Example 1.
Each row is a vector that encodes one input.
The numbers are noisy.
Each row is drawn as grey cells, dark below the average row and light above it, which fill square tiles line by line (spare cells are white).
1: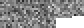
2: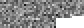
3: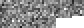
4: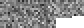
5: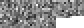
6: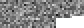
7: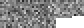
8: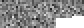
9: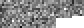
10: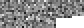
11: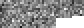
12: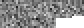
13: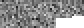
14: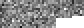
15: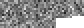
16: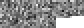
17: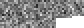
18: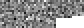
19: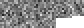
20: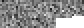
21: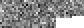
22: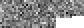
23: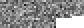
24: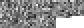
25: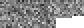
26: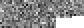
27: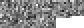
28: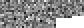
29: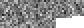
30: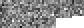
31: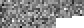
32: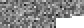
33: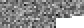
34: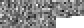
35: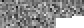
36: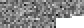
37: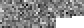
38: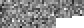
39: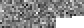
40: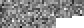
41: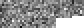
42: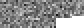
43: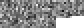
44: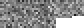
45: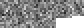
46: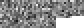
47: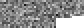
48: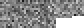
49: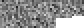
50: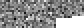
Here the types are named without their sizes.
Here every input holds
a node of a tree.
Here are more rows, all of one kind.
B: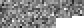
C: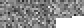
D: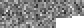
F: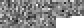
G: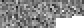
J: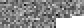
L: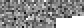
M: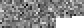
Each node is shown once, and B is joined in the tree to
G.
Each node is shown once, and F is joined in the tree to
M.
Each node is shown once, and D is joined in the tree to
C and G.
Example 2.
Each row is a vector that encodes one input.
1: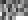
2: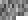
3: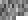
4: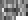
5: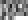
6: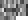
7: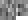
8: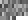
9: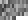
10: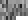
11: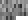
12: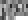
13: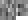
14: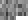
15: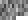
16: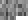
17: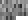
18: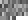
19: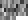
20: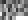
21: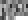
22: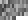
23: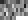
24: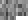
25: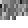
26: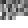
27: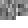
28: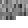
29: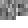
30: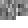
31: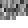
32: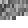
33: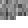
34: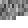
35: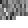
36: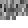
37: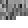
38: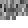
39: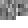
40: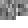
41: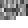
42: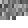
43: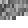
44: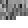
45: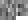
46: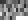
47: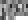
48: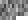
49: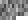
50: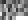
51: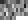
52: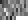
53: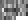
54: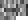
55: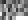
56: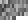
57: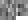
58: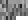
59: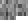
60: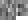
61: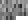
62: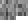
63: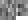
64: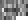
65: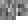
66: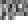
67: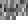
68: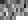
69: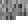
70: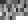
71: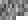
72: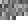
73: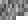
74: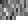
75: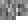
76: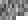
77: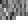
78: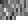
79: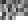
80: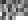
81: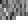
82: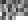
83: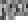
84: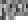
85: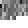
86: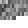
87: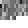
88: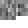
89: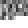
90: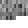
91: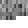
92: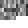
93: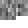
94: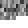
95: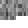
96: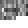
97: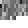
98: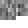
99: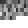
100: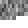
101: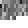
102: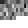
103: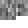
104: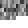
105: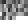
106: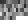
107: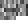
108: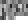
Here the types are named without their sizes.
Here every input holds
a point on a line.
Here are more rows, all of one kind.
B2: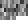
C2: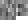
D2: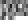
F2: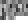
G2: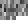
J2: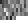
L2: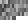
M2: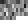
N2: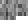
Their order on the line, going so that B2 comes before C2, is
B2, G2, L2, C2, N2, J2, M2, D2, F2.
